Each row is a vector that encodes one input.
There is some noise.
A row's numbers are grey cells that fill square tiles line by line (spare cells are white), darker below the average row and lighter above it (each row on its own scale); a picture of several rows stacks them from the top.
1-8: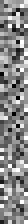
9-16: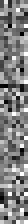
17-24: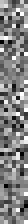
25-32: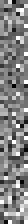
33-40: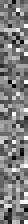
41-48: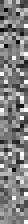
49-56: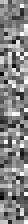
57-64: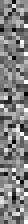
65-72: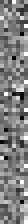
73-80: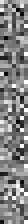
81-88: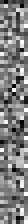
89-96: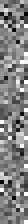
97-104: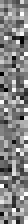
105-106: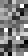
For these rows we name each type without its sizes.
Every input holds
a point on a line, together with either a label, or a point on a line.
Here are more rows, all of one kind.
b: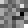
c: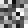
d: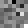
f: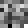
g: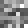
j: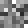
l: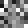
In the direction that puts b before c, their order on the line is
b, j, g, f, l, d, c.
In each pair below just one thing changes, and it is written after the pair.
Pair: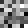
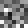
the label
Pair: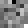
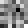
the place on the line
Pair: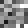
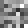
the place on the line
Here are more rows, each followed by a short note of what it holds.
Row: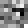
a label and a point on a line
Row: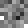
a point on each of two lines
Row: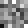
a label and a point on a line
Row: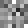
a point on each of two lines
